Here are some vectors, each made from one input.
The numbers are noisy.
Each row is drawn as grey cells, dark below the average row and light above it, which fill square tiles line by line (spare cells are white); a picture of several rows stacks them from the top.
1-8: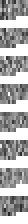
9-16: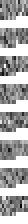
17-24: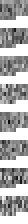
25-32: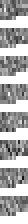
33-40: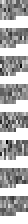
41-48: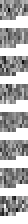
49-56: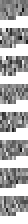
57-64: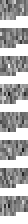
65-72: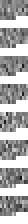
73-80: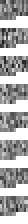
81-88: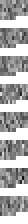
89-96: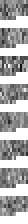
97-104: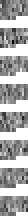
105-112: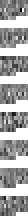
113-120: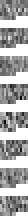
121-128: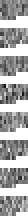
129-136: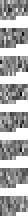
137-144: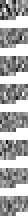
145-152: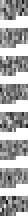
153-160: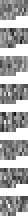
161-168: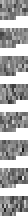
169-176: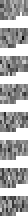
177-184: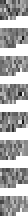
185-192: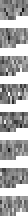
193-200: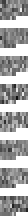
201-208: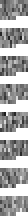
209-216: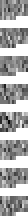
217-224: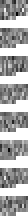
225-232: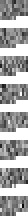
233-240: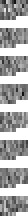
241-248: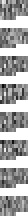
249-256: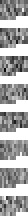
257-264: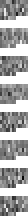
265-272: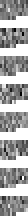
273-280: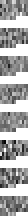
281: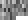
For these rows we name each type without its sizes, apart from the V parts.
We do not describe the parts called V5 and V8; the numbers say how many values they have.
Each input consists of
a true/false value and a value of V5, together with either a point on a line, or a value of V8.
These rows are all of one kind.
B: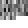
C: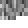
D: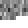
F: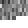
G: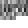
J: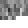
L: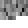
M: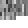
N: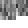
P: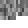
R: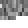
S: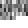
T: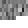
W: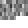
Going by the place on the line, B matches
G, L, N and S.
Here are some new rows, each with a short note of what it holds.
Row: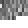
a point on a line, a true/false value and a value of V5
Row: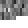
a true/false value, a value of V5 and a value of V8
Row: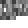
a true/false value, a value of V5 and a value of V8
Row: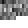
a true/false value, a value of V5 and a value of V8
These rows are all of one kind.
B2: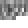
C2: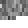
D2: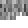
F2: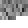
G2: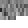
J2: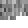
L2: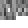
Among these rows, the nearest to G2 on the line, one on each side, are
B2 and F2.
